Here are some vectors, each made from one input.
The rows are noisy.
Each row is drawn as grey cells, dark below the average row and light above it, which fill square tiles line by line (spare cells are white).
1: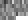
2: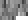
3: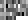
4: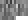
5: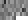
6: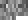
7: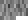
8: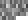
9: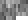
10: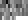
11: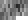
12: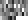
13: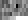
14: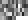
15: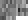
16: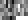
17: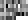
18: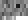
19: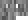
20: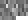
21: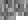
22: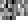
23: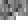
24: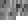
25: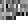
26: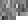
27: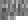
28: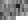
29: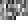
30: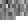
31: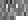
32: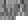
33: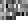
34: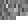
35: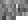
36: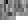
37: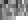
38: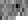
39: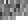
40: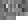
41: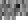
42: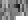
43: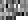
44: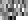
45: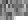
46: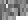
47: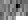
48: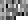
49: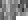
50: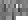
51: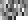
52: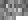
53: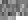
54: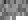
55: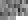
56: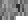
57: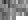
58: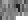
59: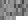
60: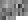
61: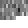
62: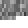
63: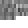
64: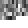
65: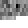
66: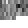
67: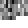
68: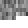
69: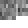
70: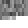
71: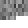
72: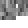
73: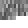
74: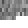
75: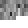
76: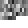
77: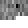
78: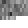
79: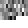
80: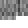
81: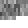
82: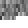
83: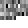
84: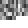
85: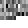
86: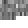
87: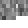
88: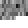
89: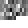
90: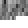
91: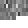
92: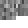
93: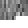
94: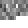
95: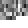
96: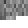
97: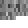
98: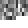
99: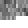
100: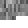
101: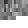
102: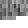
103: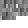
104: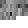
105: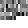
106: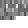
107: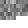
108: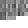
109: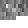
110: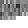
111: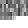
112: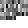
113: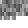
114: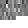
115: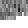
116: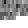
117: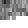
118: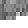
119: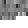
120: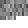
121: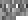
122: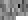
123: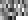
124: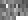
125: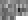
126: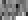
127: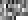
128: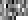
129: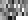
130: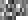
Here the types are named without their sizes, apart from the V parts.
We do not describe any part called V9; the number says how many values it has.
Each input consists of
either a label, or a point on each of two lines and a value of V9.
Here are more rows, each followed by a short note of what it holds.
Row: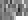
a point on each of two lines and a value of V9
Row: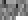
a point on each of two lines and a value of V9
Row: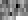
a point on each of two lines and a value of V9
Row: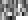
a label
